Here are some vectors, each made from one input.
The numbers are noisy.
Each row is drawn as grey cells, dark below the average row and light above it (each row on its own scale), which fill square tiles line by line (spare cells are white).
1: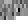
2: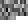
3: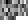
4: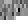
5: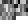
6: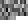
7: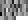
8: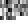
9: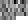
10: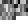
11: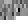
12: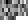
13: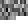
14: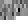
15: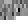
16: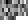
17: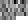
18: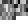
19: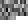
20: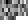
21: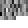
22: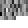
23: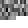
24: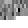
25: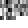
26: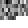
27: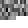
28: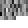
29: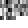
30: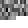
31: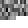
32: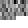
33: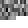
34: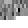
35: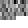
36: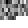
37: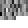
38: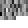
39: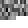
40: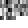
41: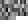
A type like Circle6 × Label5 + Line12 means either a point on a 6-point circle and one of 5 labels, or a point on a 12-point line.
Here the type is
Line7.
